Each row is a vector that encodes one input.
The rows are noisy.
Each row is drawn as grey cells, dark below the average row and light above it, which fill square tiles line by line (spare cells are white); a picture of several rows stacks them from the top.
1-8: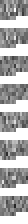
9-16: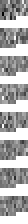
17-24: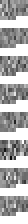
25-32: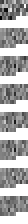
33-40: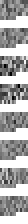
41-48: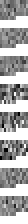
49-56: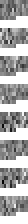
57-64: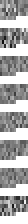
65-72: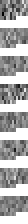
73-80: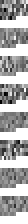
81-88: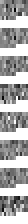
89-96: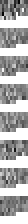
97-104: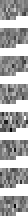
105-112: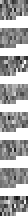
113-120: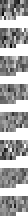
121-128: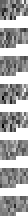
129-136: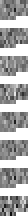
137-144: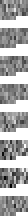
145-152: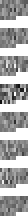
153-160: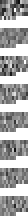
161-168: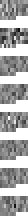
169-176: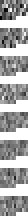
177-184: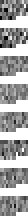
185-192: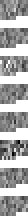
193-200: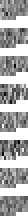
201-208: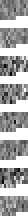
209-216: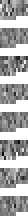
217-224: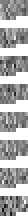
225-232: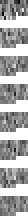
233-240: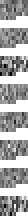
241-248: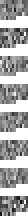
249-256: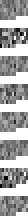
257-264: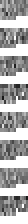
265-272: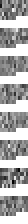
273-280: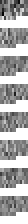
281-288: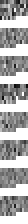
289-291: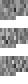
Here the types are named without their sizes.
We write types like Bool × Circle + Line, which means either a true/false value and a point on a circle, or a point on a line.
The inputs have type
Bool × Circle + Line + Tree.
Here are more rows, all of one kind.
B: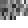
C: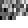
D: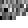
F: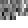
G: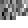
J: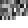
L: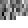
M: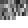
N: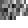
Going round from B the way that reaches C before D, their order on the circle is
B, N, C, J, D, M, G, F, L.
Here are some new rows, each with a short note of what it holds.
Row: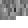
a point on a line
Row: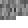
a point on a line
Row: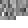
a node of a tree
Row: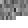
a point on a line
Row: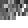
a point on a circle and a true/false value
